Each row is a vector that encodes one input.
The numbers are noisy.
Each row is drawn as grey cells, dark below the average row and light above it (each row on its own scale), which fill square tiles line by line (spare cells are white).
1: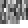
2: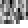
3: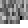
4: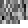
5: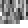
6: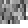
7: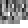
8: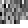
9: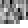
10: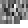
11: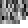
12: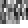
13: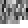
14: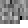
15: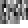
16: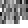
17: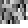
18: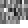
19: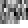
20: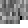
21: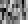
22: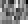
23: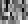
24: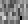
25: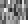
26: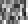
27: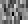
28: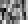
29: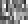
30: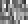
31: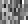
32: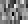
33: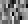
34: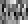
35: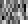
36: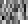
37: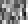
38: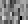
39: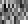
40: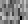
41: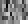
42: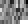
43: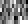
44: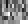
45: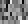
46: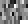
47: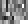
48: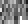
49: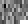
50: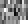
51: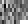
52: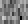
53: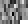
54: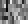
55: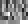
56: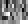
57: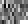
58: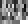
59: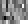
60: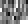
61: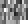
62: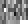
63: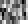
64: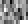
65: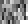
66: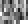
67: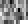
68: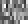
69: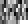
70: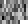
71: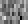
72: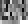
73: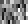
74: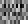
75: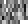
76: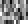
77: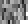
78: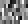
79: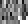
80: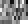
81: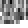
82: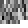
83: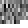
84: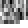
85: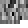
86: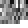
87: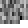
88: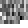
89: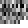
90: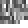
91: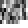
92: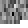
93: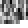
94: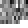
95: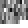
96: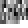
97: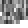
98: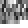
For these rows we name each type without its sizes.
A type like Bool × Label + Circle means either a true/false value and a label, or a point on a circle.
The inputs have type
Bool × Bool × Bool + Line.
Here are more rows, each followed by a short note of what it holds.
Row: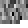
three true/false values
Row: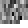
three true/false values
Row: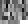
a point on a line
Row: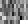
three true/false values
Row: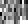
three true/false values
